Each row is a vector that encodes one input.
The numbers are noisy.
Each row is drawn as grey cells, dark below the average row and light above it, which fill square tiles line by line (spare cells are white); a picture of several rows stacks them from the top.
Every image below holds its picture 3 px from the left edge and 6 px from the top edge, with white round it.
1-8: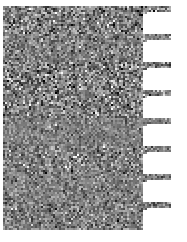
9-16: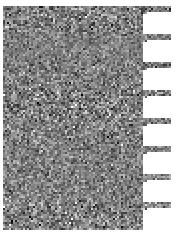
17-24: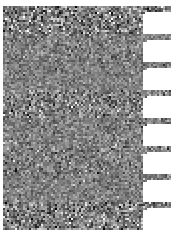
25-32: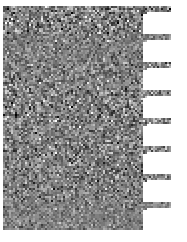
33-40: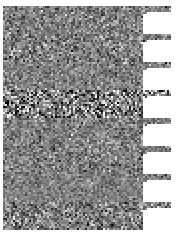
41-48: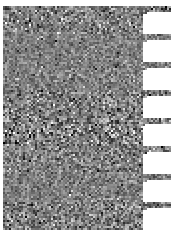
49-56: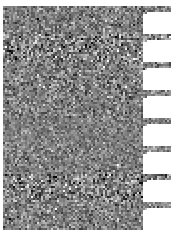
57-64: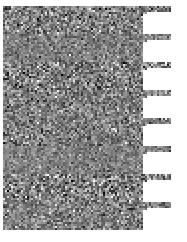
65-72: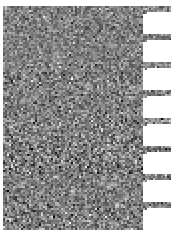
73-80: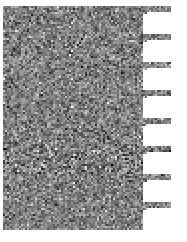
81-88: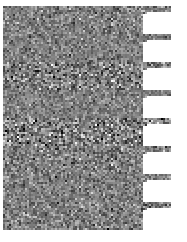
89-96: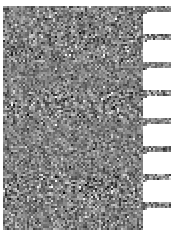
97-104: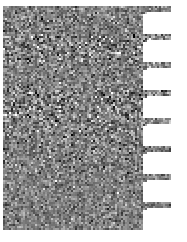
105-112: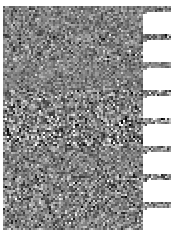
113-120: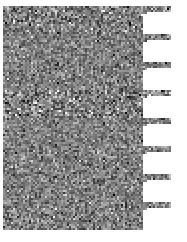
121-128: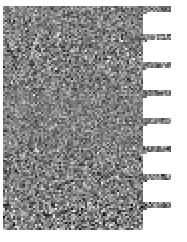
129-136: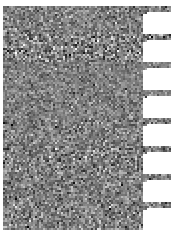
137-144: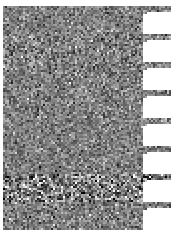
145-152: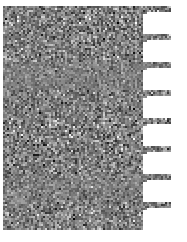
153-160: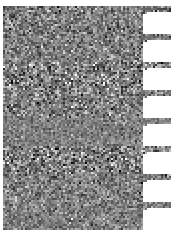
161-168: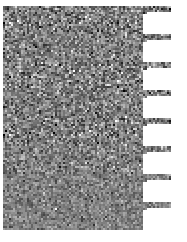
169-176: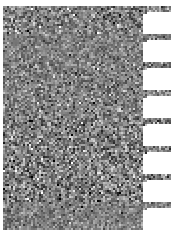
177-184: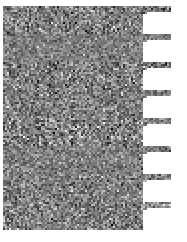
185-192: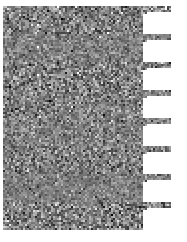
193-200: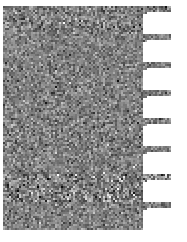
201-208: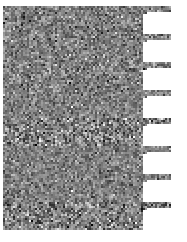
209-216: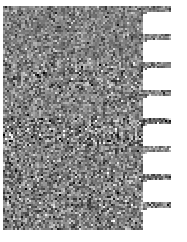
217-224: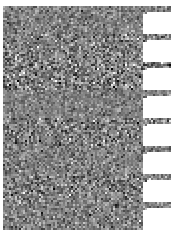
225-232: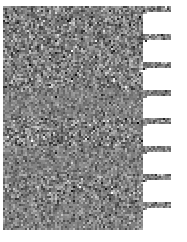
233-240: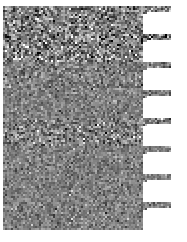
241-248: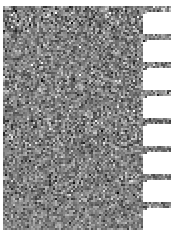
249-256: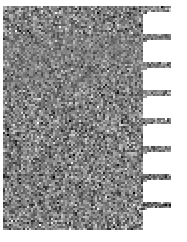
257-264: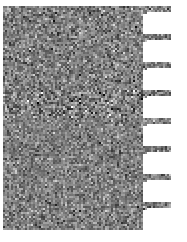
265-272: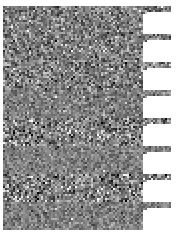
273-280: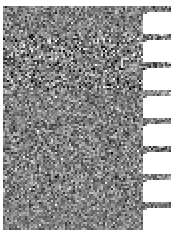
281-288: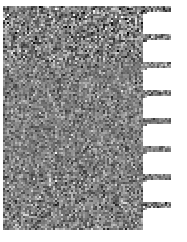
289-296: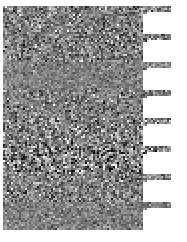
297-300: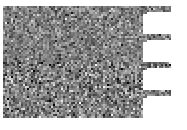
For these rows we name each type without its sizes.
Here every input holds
a list of items, each either a point on a circle, or a point on a line.
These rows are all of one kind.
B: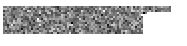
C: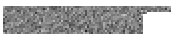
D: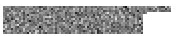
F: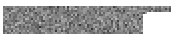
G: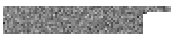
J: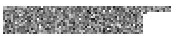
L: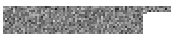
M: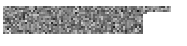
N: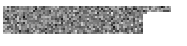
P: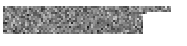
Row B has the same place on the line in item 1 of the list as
C, F and J.
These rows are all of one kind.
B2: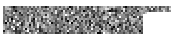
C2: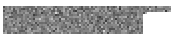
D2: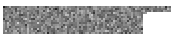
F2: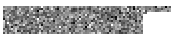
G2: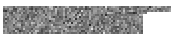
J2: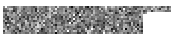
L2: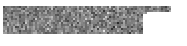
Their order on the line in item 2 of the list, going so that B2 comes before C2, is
J2, F2, B2, D2, G2, C2, L2.
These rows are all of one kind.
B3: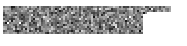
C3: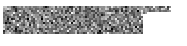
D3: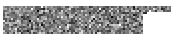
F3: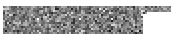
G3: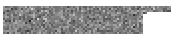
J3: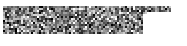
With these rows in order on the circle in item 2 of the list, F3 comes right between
D3 and J3.
